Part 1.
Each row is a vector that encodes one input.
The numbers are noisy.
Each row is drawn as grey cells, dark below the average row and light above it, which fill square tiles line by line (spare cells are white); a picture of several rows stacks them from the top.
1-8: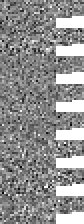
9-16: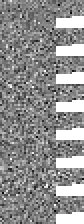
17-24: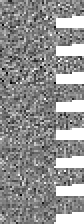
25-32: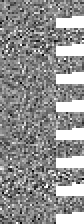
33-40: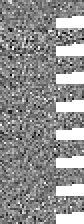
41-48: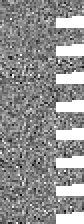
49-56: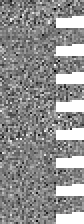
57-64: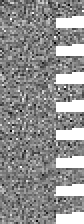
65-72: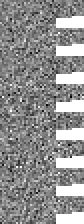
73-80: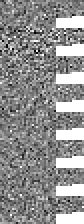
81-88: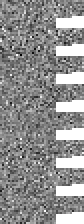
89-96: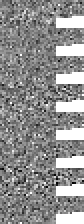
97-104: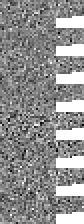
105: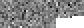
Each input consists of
a node of a 12-node tree and a true/false value.
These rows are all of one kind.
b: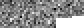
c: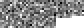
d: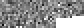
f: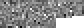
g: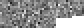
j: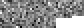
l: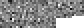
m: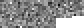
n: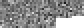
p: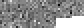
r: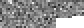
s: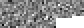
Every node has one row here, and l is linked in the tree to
f and j.
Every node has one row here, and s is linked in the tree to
d and m.
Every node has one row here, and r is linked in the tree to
f and g.
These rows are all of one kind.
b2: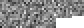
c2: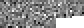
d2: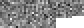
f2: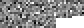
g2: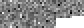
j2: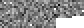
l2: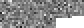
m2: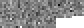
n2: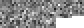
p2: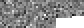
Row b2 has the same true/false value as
c2, f2 and n2.
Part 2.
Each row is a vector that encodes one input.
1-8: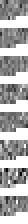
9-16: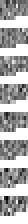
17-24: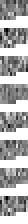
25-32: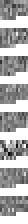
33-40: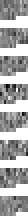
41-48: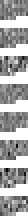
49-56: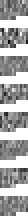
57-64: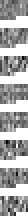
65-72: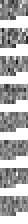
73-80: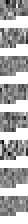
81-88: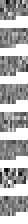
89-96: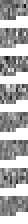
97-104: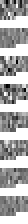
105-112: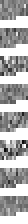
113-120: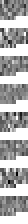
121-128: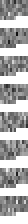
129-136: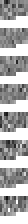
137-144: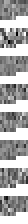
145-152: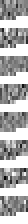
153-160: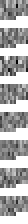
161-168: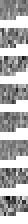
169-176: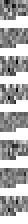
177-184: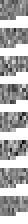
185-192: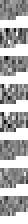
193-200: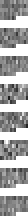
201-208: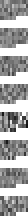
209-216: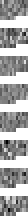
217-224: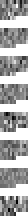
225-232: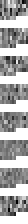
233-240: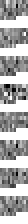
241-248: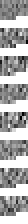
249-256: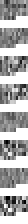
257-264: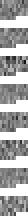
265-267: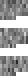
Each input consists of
one of 11 labels and a true/false value.
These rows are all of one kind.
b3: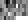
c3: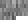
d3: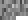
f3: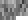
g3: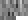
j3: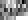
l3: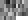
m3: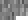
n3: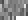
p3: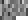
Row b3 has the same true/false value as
d3, l3, n3 and p3.
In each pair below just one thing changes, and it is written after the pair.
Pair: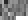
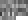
the true/false value
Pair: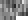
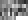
the label
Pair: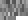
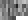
the true/false value
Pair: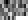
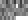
the true/false value
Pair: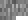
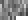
the label
